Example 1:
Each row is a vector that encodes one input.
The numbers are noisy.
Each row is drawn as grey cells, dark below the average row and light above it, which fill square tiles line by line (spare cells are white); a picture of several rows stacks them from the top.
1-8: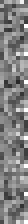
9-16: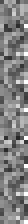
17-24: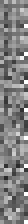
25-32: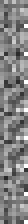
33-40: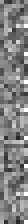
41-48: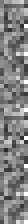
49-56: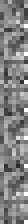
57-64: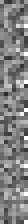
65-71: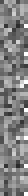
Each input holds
a point on a 9-point line.
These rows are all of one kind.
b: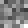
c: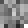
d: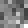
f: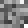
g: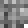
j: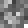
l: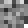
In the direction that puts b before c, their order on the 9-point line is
b, d, j, l, f, g, c.
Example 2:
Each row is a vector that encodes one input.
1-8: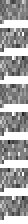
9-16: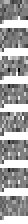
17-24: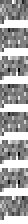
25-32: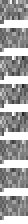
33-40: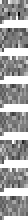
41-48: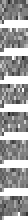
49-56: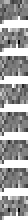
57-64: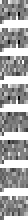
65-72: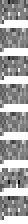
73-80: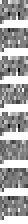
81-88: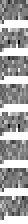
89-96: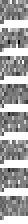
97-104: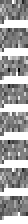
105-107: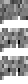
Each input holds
three true/false values.
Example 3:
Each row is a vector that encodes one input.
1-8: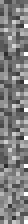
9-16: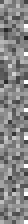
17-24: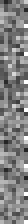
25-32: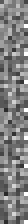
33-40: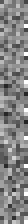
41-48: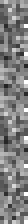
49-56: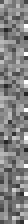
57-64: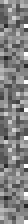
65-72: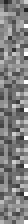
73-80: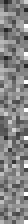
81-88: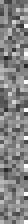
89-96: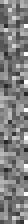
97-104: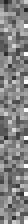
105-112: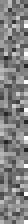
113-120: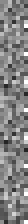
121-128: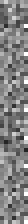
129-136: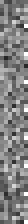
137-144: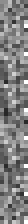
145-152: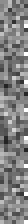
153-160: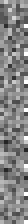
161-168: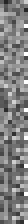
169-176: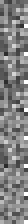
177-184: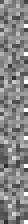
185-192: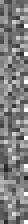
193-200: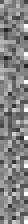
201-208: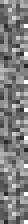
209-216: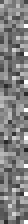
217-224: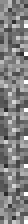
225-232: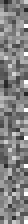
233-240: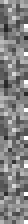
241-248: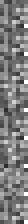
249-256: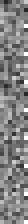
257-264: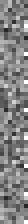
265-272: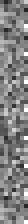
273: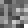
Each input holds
one of 5 labels.
